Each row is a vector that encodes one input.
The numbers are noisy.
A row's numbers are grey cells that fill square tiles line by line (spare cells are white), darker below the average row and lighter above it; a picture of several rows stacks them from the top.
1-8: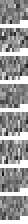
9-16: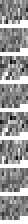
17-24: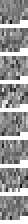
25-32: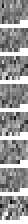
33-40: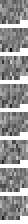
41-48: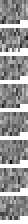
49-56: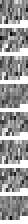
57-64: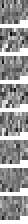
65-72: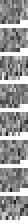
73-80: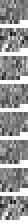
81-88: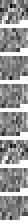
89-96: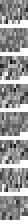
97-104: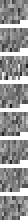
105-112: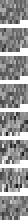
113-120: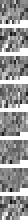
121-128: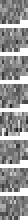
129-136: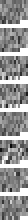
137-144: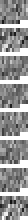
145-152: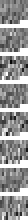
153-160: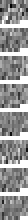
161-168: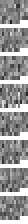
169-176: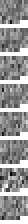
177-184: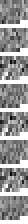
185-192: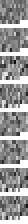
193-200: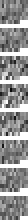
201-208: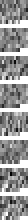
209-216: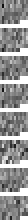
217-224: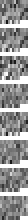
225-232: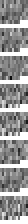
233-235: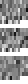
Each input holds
either a point on a 7-point line, or a point on a 15-point line.
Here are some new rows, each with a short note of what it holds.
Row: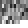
a point on a 7-point line
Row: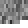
a point on a 15-point line
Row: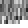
a point on a 7-point line
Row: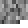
a point on a 15-point line
